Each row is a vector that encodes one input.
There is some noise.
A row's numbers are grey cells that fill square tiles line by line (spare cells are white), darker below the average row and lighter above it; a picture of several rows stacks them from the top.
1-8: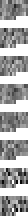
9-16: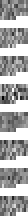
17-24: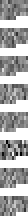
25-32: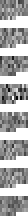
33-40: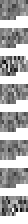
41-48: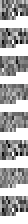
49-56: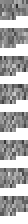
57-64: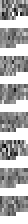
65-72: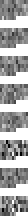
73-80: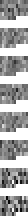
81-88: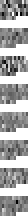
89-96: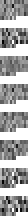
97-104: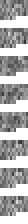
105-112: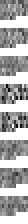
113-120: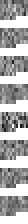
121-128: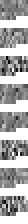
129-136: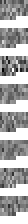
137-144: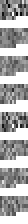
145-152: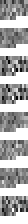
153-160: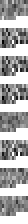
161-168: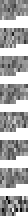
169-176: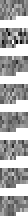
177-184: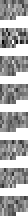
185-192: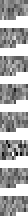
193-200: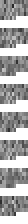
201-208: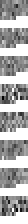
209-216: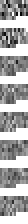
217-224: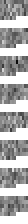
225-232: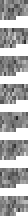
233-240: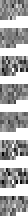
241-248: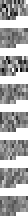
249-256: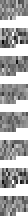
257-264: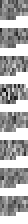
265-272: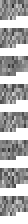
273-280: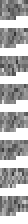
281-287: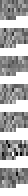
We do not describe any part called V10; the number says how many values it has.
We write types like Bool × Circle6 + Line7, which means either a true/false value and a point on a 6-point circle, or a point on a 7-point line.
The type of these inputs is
Line8 + List2(Line4 × Line5 × V10).
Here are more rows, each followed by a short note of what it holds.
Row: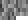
a list of two items
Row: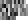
the empty list
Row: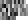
the empty list
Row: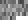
a list of one item
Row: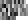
the empty list
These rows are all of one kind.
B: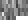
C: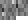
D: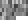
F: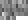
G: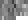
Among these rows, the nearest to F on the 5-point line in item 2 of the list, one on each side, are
C and G.
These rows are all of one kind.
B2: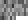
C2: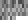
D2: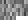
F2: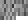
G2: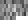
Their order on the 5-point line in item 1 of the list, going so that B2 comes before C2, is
B2, C2, G2, F2, D2.
